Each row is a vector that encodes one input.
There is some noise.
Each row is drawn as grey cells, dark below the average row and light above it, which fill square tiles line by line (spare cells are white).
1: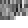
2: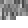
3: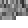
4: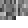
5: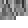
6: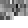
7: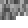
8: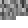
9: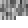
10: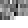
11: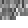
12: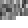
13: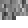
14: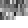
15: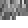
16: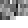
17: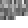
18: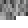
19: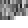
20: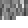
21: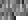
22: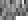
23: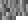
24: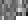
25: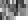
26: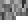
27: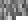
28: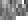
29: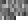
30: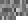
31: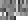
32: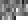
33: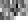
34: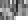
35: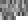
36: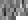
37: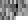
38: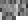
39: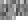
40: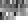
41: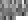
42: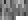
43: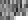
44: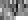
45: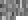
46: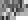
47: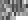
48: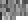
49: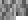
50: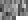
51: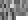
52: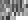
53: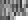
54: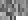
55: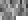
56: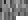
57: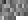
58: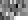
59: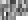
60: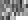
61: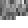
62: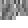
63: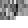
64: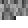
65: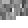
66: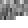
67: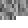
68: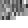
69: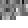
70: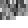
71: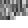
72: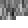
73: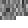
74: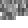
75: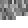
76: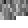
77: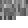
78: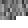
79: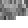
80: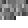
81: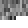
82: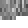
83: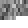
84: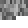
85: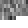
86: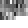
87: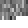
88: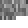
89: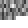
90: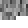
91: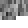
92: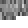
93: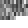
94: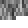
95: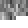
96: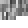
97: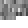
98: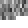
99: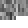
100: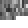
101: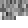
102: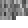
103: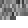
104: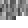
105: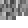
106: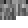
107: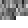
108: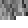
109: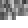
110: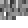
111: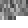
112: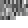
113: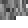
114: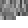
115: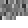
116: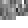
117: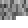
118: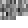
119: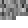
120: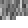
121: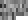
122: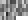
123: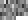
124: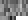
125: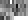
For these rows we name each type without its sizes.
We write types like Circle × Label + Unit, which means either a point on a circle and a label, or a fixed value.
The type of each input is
(Bool × Bool × Bool × Bool + Unit) × (Label + Line).
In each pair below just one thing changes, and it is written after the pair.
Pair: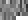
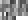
the place on the line
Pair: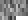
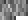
one of the four true/false values
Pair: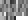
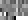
one of the four true/false values
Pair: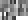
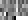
one of the four true/false values
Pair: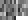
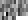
one of the four true/false values
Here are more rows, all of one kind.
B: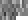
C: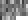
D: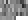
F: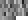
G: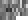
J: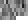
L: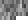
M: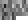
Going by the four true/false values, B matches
C and G.
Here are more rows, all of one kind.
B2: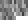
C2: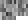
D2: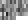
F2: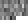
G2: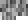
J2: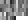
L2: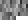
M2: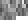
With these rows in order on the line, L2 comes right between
C2 and M2.
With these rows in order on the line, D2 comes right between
G2 and J2.
